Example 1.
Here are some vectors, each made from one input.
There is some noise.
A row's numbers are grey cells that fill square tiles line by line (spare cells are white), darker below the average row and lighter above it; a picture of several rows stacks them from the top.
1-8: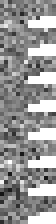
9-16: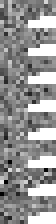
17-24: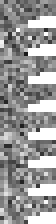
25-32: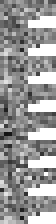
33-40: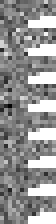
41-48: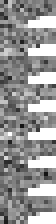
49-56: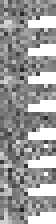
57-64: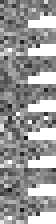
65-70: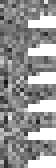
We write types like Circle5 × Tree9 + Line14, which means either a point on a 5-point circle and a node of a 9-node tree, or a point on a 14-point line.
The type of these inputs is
Line7 × (Tree10 + Unit).
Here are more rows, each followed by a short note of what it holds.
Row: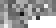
a point on a 7-point line
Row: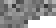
a point on a 7-point line and a node of a 10-node tree
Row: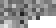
a point on a 7-point line
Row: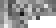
a point on a 7-point line
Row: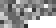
a point on a 7-point line
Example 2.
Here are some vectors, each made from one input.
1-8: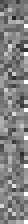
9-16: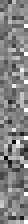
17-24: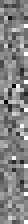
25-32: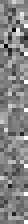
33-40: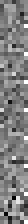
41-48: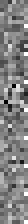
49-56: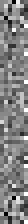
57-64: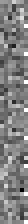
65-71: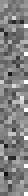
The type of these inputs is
List2(Line8).
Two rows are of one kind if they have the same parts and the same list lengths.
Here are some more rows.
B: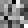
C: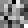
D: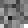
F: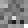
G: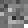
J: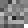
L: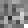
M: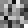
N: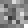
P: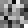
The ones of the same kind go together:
B, C, M, P
D, F, L, N
G, J

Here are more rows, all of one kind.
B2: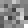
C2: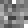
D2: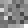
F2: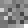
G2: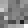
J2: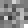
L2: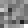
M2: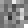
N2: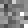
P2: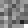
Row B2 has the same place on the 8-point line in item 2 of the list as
D2, F2, G2 and L2.
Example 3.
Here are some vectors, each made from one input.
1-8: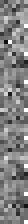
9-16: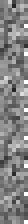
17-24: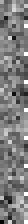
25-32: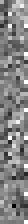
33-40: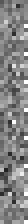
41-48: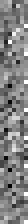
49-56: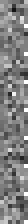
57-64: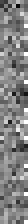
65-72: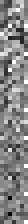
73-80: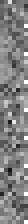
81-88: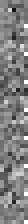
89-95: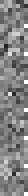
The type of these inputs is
Bool × Bool × Bool × Bool + Tree10.
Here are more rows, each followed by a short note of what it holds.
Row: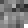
four true/false values
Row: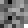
a node of a 10-node tree
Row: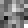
a node of a 10-node tree
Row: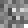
four true/false values
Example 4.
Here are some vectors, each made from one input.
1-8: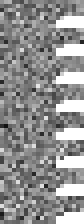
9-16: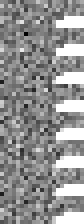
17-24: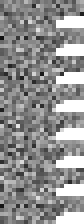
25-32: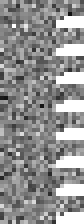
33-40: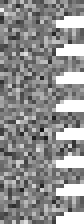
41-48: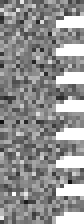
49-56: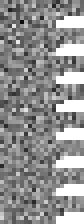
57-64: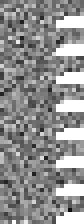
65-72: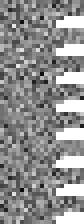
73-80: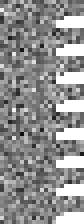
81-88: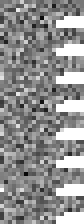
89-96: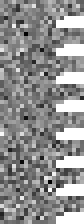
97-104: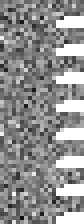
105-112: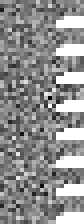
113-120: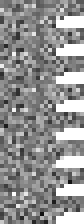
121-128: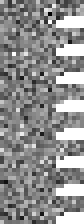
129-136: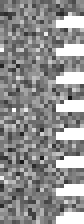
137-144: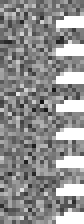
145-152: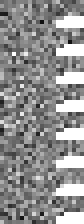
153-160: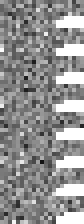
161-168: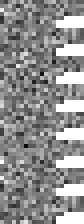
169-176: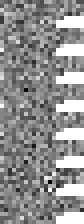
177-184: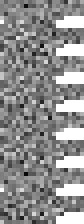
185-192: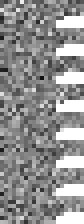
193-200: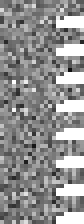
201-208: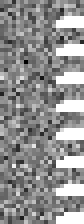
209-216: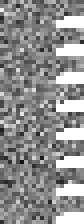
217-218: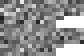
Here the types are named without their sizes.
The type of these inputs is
Circle + Line × Line + Unit.
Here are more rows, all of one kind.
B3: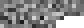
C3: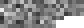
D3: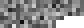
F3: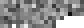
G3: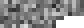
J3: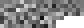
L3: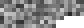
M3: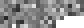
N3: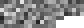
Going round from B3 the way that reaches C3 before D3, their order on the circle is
B3, J3, N3, C3, L3, M3, F3, G3, D3.
